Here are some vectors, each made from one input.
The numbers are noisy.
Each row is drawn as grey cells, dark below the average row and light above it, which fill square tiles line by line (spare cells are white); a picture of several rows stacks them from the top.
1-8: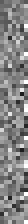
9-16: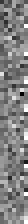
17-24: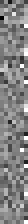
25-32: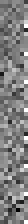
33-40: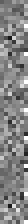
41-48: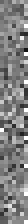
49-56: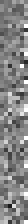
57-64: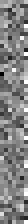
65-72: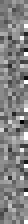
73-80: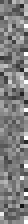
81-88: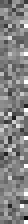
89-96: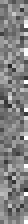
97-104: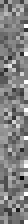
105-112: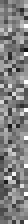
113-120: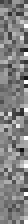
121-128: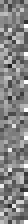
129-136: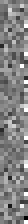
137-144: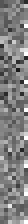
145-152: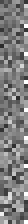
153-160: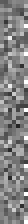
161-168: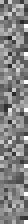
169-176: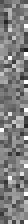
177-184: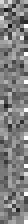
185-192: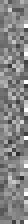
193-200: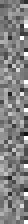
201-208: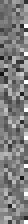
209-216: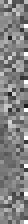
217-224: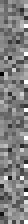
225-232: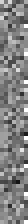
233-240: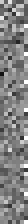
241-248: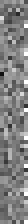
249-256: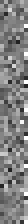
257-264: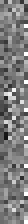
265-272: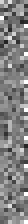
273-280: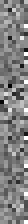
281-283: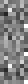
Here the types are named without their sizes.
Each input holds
either a point on a circle and a point on a line, or four true/false values.
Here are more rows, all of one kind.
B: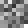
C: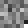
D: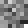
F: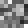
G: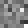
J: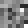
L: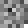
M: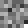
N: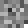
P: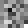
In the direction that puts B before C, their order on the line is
D, L, N, P, J, G, F, B, M, C.
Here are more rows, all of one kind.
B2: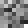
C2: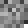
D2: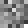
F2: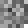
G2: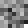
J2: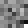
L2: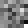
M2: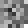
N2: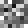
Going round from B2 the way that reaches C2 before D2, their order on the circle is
B2, L2, C2, D2, N2, M2, F2, G2, J2.
